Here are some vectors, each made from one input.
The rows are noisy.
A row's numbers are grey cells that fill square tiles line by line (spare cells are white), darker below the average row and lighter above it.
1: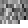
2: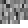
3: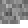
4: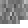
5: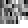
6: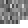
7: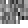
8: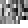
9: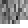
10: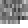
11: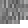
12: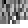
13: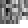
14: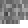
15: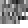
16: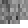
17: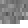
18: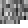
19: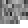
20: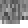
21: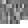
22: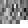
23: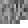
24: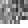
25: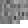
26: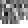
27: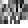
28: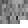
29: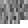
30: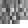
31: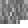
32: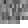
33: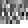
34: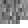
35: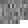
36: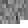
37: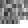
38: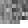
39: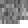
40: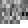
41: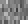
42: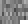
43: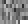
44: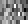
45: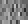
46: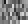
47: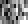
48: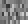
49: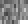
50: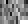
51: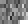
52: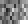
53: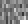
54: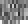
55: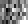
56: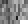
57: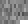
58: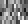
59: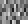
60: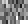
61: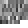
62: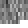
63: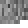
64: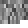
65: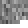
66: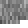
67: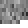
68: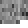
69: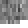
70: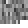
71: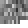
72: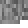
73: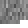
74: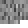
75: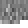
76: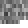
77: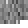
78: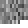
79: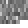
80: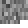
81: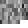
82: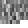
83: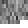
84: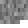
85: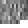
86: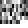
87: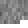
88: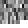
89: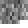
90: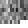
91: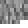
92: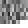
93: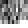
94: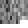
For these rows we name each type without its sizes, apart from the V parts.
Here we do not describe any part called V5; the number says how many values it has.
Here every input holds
a point on a line, together with either three true/false values, or a value of V5.
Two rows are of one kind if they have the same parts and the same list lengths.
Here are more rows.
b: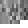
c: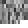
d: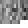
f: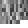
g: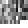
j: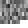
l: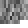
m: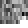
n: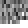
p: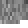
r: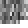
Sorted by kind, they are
b, d, f, g, j, n, p
c, l, m, r

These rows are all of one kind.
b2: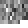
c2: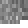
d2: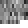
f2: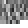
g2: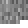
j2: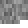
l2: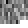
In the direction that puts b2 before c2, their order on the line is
l2, f2, b2, j2, g2, c2, d2.
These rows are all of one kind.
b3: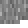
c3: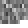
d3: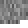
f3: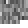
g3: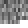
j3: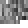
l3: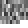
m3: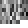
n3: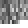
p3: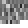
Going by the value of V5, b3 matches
g3 and m3.
